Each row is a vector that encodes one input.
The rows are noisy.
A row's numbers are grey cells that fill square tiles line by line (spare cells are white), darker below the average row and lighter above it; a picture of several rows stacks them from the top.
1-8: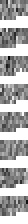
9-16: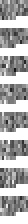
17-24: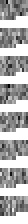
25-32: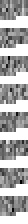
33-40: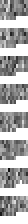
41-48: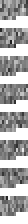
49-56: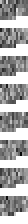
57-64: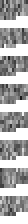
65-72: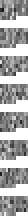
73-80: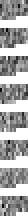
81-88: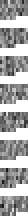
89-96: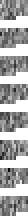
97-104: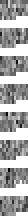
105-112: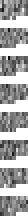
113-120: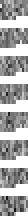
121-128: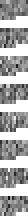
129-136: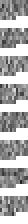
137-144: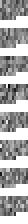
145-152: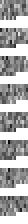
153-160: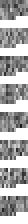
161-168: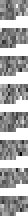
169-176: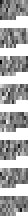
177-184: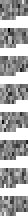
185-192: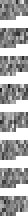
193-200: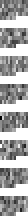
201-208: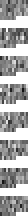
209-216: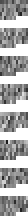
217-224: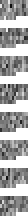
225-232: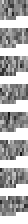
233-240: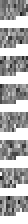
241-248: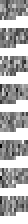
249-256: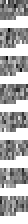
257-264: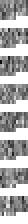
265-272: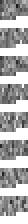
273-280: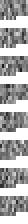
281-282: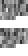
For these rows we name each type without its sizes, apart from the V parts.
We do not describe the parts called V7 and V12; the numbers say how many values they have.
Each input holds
a label and a value of V12, together with either three true/false values, or a value of V7.
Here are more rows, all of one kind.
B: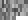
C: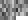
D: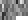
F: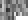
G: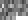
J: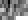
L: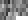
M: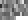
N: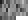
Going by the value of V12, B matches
C and M.
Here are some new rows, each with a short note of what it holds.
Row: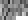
a label, a value of V7 and a value of V12
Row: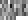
a label, three true/false values and a value of V12
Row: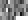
a label, three true/false values and a value of V12
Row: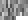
a label, three true/false values and a value of V12
